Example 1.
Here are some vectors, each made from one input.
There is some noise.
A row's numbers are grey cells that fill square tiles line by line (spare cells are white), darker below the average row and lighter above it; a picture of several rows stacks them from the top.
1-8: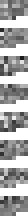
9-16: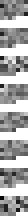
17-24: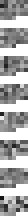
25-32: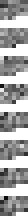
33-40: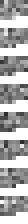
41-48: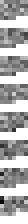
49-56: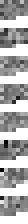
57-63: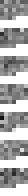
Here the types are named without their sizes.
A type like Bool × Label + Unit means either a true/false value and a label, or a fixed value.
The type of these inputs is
Circle + Unit.
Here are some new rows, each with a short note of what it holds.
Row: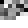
a fixed value
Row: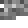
a point on a circle
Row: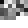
a fixed value
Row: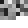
a fixed value
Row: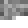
a point on a circle
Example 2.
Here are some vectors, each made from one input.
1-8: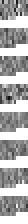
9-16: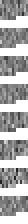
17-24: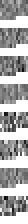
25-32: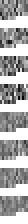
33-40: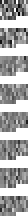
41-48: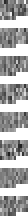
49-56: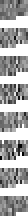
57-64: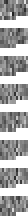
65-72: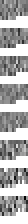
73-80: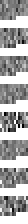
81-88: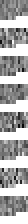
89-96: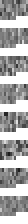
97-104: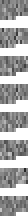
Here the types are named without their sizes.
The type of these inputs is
Bool × Bool × Bool + Unit.
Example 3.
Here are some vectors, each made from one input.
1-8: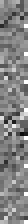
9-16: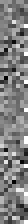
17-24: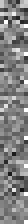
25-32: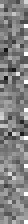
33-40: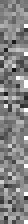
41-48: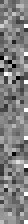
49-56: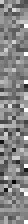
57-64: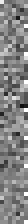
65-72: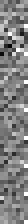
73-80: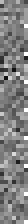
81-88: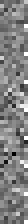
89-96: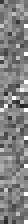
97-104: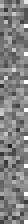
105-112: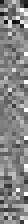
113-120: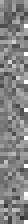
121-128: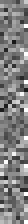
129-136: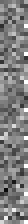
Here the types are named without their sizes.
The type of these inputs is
Circle.
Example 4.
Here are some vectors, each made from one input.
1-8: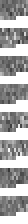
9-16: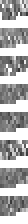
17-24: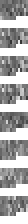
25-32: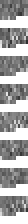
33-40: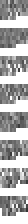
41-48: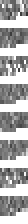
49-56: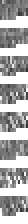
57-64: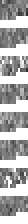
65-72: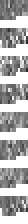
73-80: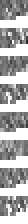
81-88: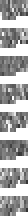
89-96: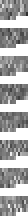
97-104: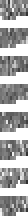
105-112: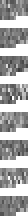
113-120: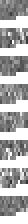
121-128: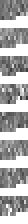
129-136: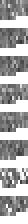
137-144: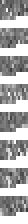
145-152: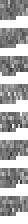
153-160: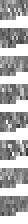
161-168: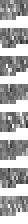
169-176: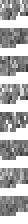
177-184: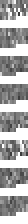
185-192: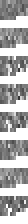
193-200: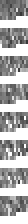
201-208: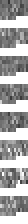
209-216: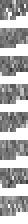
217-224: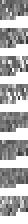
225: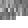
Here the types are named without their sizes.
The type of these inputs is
Bool × Bool × Bool × Bool.
